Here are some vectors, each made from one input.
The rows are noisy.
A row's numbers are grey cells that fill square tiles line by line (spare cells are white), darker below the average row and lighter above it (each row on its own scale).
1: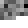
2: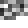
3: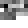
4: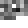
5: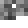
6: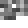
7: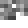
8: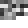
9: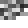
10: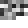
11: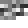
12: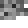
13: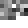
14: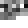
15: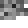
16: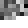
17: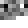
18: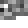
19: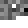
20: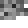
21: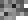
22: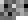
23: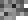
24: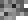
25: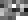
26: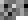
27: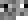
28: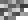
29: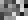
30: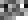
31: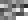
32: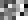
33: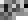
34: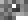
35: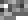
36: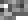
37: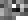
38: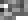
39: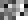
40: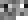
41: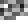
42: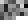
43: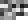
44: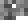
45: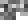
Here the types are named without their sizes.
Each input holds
a list of points on a line.
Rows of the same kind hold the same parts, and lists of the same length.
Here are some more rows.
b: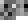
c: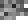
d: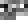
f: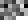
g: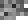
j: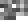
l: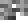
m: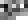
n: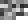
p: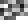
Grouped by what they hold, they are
b, d, f, j, l, m
c, g
n, p

